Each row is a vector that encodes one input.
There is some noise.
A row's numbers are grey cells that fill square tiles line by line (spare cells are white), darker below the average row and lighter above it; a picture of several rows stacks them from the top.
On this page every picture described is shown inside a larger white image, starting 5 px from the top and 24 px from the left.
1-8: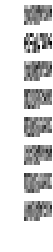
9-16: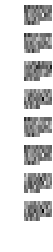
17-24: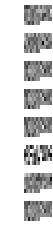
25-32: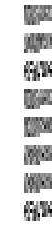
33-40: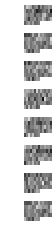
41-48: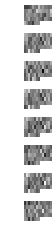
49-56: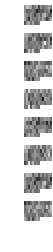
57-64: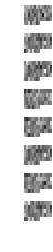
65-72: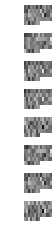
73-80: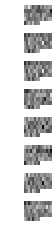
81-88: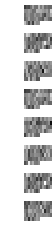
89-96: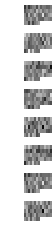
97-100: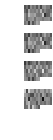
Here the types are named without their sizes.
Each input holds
a list of points on a line.
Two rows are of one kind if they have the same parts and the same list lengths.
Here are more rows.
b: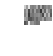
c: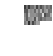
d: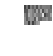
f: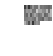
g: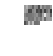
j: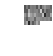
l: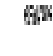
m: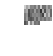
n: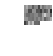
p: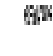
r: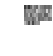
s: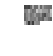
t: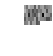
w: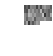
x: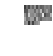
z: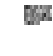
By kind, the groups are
b, g, m, n, t
c, d, f, j, r, s, w, x, z
l, p

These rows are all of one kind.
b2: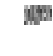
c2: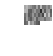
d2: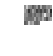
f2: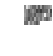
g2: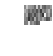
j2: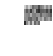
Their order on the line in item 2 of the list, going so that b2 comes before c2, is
b2, j2, c2, d2, f2, g2.
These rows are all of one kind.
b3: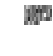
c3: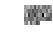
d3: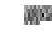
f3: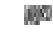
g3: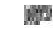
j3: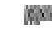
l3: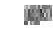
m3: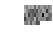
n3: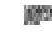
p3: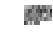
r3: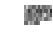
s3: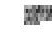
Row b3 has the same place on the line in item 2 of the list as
c3, d3, g3 and s3.
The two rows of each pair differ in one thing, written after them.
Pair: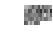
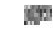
the place on the line in item 2 of the list
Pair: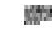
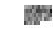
the place on the line in item 2 of the list
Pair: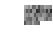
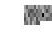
the place on the line in item 1 of the list
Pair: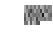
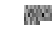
the place on the line in item 1 of the list
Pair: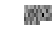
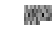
the place on the line in item 2 of the list
